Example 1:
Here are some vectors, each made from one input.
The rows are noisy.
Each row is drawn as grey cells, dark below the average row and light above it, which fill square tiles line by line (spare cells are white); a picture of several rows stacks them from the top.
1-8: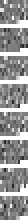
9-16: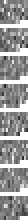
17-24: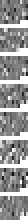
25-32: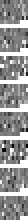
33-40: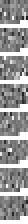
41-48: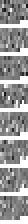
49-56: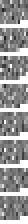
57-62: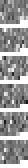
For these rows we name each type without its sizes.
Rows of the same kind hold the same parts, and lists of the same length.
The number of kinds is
2.
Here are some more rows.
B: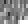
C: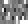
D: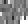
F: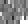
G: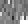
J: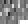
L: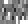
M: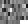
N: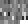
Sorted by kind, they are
B, C, D, F, G, J, L, N
M

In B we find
a label and four true/false values.
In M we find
a label.
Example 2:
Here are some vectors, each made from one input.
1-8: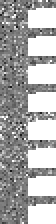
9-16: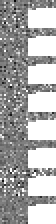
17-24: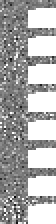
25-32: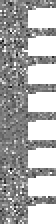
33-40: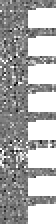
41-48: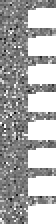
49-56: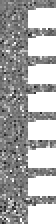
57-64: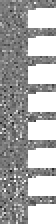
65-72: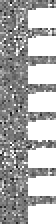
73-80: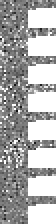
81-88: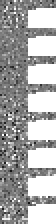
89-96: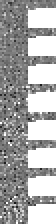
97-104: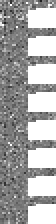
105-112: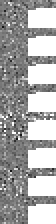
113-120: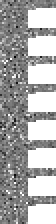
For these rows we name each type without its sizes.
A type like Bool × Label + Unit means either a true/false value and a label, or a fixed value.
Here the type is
(Bool × Bool × Bool × Bool + Unit) × Line.
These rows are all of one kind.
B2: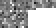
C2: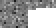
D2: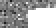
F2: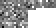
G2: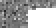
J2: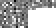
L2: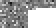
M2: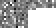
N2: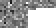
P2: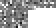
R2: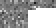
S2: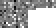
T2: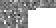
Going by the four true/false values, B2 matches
L2, P2 and T2.
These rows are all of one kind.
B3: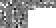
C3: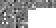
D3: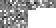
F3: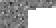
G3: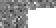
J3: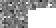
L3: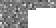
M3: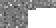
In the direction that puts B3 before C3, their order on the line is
B3, M3, L3, J3, D3, F3, C3, G3.
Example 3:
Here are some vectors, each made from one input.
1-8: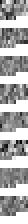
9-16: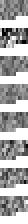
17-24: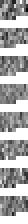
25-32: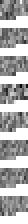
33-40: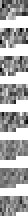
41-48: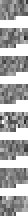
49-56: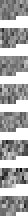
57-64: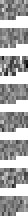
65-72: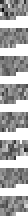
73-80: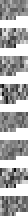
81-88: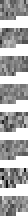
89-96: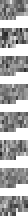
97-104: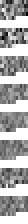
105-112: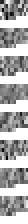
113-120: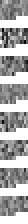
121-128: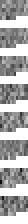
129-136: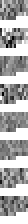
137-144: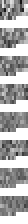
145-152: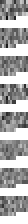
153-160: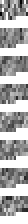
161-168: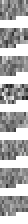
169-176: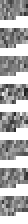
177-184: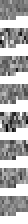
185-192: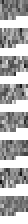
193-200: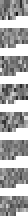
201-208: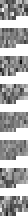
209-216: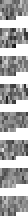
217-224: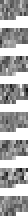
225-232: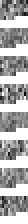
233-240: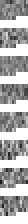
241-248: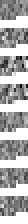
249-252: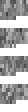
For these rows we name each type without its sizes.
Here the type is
(Bool × Bool × Bool + Unit) × Circle.
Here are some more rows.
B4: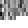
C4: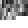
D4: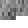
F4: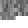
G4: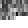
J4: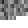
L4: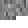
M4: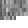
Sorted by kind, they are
B4, C4, J4, M4
D4, F4, G4, L4

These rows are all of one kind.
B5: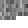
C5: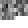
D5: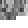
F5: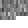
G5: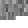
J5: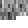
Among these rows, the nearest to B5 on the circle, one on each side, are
F5 and G5.
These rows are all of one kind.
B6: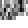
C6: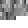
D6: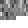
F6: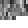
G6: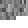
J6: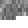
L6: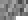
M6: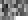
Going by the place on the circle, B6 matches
J6 and M6.
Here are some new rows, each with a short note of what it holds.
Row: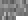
a point on a circle and three true/false values
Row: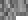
a point on a circle and three true/false values
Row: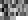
a point on a circle and three true/false values
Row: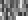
a point on a circle and three true/false values
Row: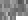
a point on a circle
